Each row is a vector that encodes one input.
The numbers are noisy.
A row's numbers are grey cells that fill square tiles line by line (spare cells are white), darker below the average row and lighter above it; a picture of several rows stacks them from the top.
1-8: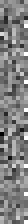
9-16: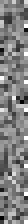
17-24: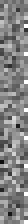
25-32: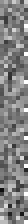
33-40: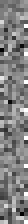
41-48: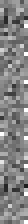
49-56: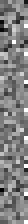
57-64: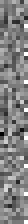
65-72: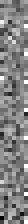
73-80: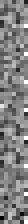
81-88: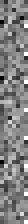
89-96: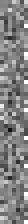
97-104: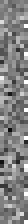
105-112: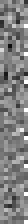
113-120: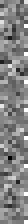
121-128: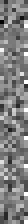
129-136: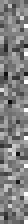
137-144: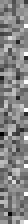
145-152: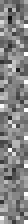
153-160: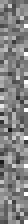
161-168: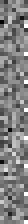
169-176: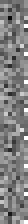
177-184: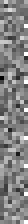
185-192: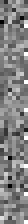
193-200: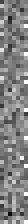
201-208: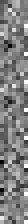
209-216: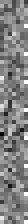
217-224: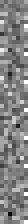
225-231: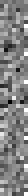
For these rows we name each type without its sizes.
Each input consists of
a node of a tree, together with either a fixed value, or three true/false values.
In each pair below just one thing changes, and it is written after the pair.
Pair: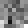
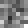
one of the three true/false values
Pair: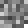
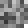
the node of the tree
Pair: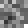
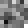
the node of the tree
